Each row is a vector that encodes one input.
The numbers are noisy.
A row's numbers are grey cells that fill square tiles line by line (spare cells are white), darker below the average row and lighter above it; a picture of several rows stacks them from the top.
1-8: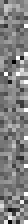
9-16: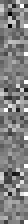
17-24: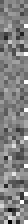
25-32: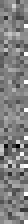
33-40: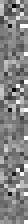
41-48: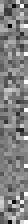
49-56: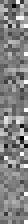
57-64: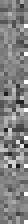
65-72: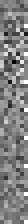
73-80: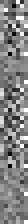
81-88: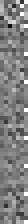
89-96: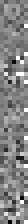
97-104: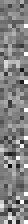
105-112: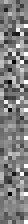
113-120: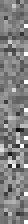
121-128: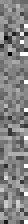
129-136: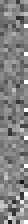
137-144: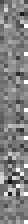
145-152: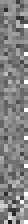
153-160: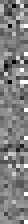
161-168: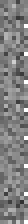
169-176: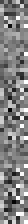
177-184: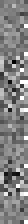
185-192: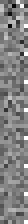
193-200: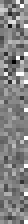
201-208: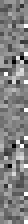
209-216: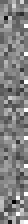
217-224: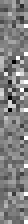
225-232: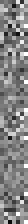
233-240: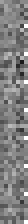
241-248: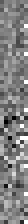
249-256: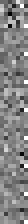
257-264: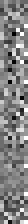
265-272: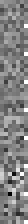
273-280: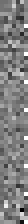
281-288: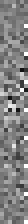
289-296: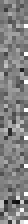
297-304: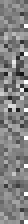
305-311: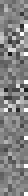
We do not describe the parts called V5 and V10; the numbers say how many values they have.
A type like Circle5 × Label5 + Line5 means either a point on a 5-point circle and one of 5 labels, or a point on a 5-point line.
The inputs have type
(Line9 + V10) × Tree11 × V5 + Tree9.
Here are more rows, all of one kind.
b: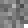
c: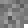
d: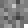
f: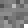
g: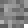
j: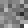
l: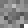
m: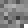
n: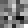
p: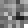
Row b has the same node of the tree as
c and m.
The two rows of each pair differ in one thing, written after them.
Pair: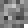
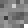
the value of V5
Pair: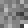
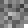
the value of V5
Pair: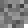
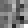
the node of the tree
